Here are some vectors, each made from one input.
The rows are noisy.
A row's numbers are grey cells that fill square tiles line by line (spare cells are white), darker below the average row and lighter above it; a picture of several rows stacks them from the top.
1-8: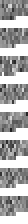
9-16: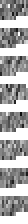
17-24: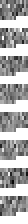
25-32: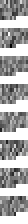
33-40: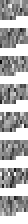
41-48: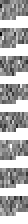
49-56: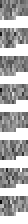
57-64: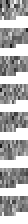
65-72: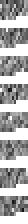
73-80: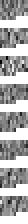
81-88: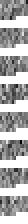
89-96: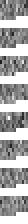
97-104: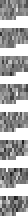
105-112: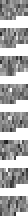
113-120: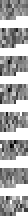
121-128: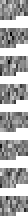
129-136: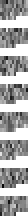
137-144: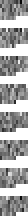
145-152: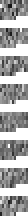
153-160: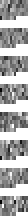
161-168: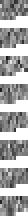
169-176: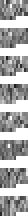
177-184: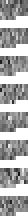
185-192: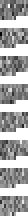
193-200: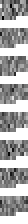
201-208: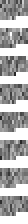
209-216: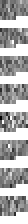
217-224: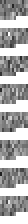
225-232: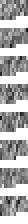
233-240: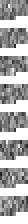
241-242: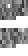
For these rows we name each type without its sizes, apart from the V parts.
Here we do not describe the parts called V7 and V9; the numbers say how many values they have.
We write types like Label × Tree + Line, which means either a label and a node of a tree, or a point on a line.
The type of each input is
Bool × V9 + (Line + Tree) × V7.
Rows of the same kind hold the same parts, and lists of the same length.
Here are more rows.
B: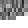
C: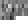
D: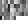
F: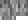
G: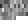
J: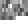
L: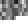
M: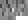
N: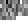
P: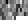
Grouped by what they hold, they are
B, L, N, P
C, D, J
F, G, M

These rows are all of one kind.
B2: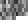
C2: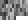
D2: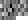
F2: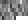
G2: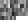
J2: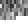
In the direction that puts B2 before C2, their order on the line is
B2, C2, F2, J2, D2, G2.
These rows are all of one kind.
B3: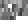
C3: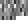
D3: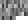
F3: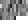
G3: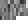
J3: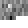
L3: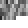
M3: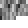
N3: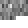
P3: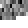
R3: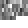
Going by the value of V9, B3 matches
C3, F3 and R3.
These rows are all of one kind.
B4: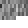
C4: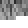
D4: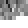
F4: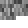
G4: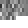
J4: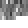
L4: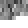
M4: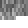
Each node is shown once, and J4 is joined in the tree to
D4.
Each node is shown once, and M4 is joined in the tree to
F4.
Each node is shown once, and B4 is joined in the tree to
C4 and G4.
